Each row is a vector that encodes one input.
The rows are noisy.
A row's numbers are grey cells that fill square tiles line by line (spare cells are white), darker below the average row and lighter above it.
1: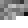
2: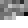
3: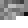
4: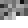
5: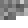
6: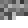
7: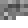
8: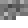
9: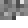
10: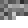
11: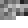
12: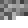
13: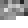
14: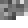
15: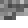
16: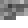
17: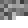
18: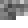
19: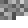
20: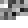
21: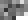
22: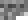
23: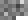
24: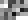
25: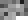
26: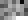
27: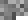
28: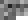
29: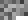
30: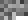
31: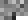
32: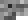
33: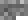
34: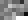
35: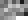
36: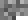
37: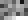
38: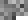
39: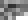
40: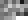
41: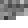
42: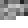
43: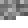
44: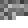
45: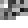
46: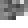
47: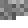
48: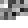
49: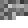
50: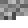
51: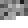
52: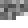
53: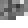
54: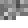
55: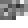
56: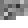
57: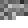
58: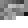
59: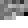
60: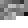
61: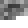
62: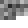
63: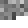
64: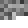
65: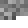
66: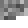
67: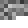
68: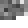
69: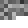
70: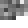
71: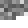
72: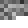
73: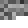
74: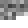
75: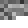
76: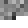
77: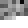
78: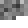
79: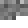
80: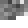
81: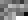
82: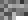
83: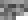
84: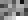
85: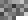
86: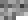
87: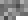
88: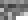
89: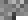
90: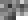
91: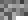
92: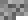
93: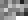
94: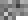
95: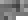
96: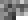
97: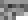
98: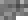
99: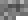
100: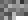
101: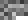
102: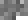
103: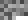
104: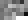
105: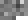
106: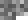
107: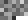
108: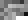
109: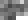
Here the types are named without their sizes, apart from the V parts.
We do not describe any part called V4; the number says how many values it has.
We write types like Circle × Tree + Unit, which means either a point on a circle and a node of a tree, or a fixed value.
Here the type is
List(Bool × V4).
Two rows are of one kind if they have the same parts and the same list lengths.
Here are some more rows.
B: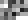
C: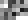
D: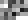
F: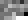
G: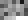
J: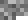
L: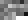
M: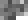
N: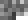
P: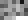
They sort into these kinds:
B, C, D
F, G, L, P
J, M, N

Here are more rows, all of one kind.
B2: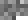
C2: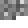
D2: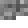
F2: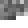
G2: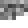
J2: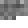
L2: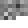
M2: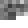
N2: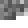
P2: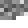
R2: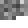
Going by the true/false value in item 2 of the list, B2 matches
C2, D2 and P2.
